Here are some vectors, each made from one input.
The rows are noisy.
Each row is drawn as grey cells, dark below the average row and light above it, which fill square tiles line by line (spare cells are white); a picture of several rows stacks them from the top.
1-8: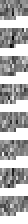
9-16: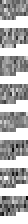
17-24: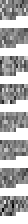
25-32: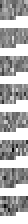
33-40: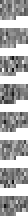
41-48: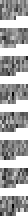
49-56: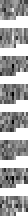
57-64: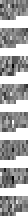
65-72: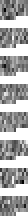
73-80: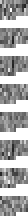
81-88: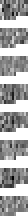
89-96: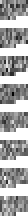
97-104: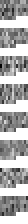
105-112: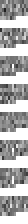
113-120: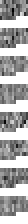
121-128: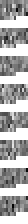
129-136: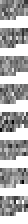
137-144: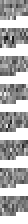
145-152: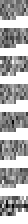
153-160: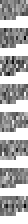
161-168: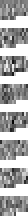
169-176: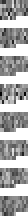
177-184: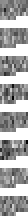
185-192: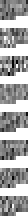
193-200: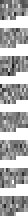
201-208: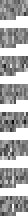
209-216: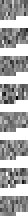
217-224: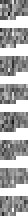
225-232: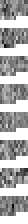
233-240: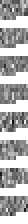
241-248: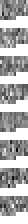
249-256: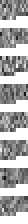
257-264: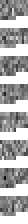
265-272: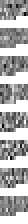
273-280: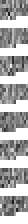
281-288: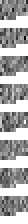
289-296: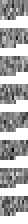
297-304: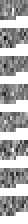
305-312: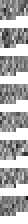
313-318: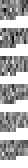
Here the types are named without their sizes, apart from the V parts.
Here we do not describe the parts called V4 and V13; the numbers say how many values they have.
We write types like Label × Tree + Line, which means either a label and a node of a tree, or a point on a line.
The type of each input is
(Bool × V4 + V13) × Tree.
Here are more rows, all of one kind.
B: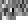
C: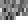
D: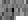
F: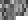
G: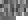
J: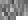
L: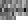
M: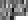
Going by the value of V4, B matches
D and M.
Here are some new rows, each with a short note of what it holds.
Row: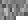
a node of a tree and a value of V13
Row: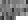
a node of a tree, a true/false value and a value of V4
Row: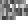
a node of a tree and a value of V13
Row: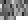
a node of a tree, a true/false value and a value of V4
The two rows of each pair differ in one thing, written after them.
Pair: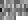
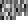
the node of the tree
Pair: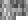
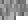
the value of V13
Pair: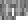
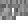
the node of the tree
